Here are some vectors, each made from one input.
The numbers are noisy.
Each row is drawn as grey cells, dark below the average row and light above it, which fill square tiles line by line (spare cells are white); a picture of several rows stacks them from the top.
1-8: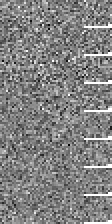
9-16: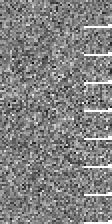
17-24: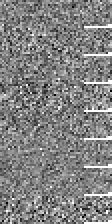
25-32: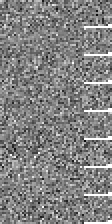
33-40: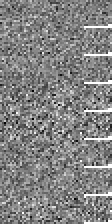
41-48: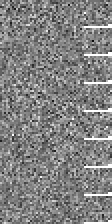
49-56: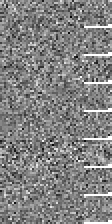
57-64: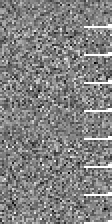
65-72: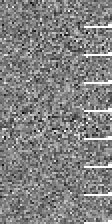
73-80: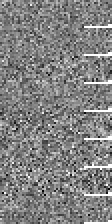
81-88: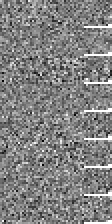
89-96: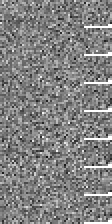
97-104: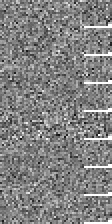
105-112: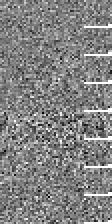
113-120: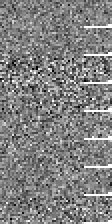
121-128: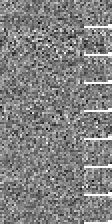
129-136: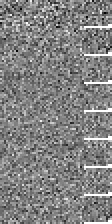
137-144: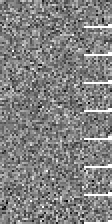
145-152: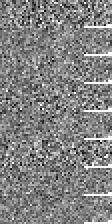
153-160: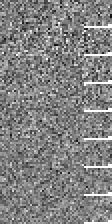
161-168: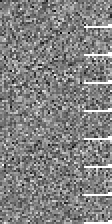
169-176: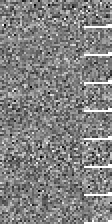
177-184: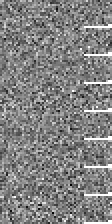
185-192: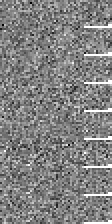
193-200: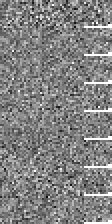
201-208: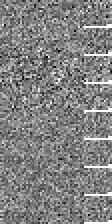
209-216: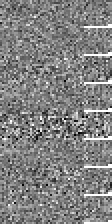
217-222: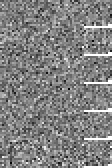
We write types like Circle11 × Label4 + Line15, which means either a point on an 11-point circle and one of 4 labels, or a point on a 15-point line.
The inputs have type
Circle14.
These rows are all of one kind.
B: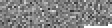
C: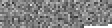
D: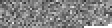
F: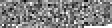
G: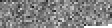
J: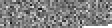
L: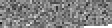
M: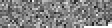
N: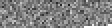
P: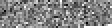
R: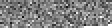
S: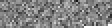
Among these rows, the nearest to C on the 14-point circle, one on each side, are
B and F.
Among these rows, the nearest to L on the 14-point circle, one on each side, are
N and R.
